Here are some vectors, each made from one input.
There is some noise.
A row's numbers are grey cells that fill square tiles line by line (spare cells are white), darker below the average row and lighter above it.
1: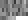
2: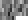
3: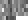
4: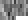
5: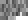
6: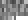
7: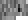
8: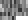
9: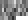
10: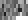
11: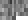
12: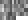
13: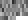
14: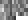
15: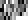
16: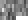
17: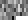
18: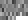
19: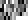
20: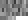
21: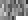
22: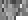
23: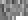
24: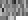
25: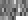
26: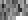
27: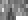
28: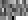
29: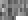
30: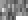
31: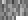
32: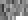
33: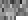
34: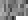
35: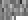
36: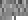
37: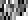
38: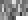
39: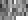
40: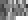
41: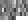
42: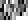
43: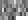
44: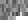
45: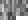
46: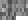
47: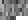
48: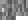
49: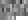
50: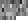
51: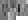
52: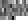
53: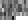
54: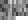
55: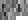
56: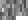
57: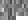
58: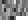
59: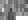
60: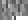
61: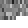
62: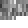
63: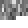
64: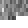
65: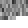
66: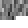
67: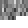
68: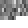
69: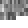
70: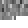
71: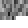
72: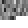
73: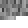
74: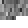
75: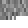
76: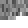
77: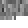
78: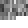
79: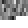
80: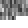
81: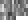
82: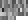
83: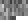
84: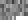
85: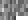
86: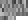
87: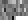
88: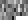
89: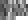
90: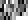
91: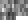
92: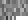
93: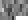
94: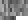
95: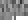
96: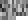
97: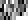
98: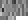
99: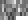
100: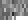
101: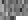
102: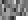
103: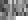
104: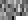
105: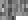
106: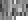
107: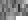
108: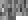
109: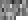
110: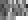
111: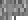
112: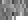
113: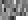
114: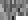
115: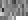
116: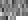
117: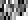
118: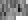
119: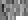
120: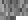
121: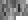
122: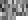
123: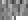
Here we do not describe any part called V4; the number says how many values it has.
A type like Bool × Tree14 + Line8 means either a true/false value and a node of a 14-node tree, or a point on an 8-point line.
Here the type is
List2(Bool × (Line5 + V4)).
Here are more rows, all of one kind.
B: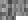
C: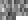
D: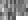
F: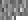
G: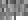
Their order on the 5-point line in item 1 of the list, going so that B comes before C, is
B, G, D, F, C.
